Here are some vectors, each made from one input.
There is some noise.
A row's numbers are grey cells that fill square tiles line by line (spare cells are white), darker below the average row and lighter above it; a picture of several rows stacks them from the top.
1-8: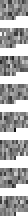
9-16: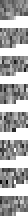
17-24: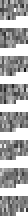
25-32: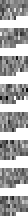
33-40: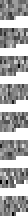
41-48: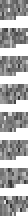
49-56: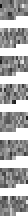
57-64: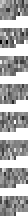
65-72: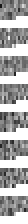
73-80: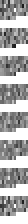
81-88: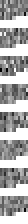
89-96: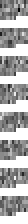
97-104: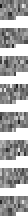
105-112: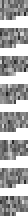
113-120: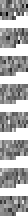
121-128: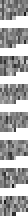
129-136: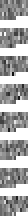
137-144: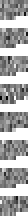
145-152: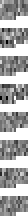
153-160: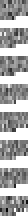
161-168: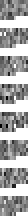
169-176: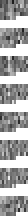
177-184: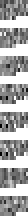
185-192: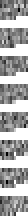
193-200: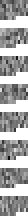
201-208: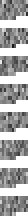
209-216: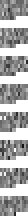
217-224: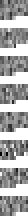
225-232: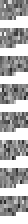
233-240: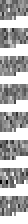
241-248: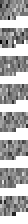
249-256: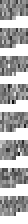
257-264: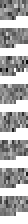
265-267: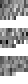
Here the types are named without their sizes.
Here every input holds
a label, together with either a fixed value, or four true/false values.
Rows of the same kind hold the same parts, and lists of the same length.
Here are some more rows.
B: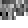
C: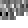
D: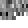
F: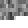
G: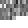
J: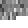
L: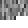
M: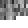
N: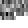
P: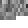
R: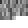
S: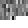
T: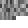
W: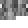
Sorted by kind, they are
B, C, D, N
F, G, J, L, M, P, R, S, T, W

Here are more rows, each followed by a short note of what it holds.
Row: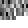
a label
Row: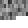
a label and four true/false values
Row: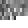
a label and four true/false values
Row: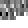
a label
